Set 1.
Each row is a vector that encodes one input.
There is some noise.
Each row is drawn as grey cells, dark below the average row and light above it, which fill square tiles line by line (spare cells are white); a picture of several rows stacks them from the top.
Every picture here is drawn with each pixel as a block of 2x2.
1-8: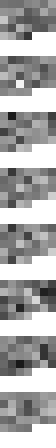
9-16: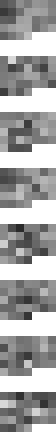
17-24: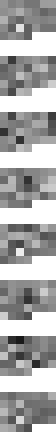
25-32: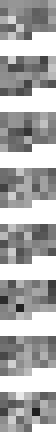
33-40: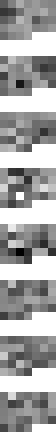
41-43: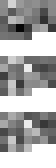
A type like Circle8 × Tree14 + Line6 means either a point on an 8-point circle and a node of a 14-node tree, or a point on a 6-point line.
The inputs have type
Bool × Bool × Bool + Line5 × Line5.
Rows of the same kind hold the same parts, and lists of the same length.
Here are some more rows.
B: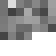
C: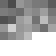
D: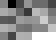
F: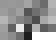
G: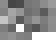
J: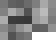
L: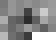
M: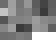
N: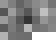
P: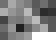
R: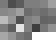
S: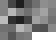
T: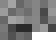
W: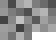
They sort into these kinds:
B, C, D, M, P, T, W
F, G, J, L, N, R, S

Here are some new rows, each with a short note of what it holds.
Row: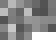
three true/false values
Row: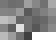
a point on each of two 5-point lines
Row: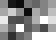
a point on each of two 5-point lines
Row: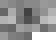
a point on each of two 5-point lines
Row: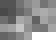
three true/false values
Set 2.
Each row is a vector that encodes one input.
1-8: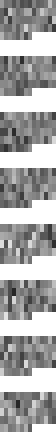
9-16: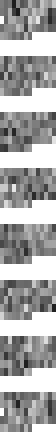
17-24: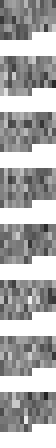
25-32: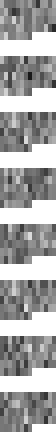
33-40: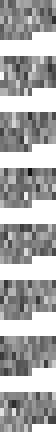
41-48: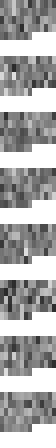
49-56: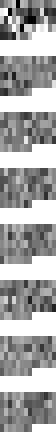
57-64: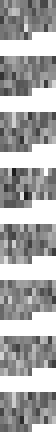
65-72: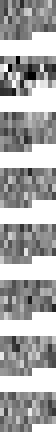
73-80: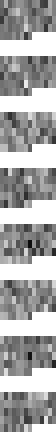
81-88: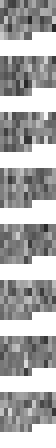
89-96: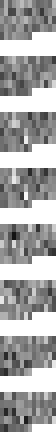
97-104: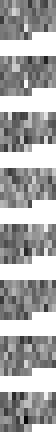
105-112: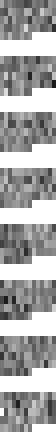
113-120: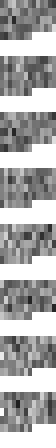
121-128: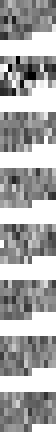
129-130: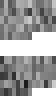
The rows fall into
3 kinds.
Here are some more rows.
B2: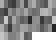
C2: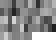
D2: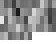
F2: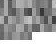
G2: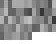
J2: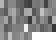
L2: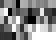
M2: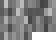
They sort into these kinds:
B2, C2, D2, J2
F2, G2, M2
L2

